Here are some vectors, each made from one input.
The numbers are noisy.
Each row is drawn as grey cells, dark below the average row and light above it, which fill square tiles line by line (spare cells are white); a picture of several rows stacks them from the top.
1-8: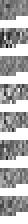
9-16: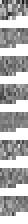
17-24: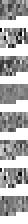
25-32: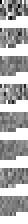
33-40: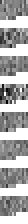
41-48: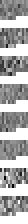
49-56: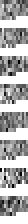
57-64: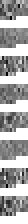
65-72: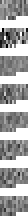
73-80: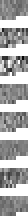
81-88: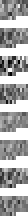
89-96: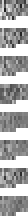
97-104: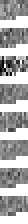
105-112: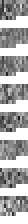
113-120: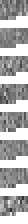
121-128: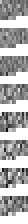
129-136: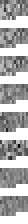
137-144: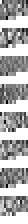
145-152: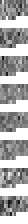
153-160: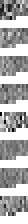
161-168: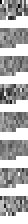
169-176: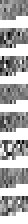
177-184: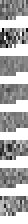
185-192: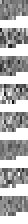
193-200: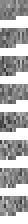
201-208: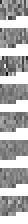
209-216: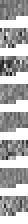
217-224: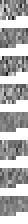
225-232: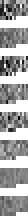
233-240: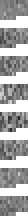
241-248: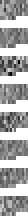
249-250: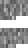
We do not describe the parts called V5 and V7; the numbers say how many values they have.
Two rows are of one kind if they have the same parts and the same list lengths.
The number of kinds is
3.
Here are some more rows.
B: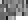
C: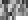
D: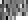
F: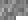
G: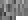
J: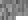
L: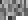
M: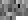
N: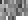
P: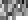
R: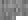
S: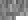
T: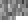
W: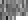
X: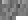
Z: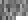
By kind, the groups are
B, C, D, G, P, T, W, Z
F, L, M, N, R, S
J, X

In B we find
a node of a 9-node tree and a value of V5.
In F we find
two labels (each one of 6).
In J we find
a value of V5 and a value of V7.
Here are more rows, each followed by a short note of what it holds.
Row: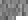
two labels (each one of 6)
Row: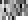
two labels (each one of 6)
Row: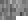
a node of a 9-node tree and a value of V5
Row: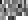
a value of V5 and a value of V7
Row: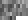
a value of V5 and a value of V7
